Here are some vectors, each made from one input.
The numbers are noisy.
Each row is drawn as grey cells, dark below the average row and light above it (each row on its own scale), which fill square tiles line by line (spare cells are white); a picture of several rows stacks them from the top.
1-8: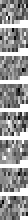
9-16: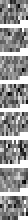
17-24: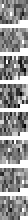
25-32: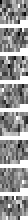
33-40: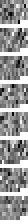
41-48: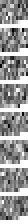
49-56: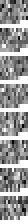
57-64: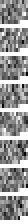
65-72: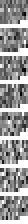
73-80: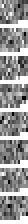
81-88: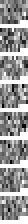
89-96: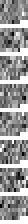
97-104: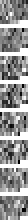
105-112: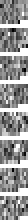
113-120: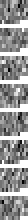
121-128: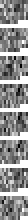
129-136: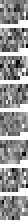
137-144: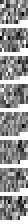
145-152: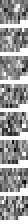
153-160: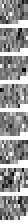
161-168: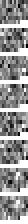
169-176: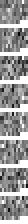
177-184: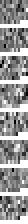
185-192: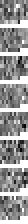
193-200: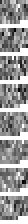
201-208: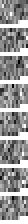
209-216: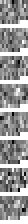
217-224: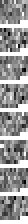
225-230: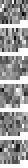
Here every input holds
a point on a 20-point circle, together with a list of up to two points on a 10-point circle.
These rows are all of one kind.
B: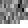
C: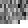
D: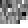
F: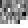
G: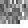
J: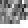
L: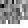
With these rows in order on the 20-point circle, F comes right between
D and G.
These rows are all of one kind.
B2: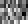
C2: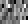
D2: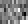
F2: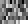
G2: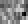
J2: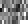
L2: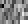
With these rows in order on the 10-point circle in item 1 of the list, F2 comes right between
D2 and L2.
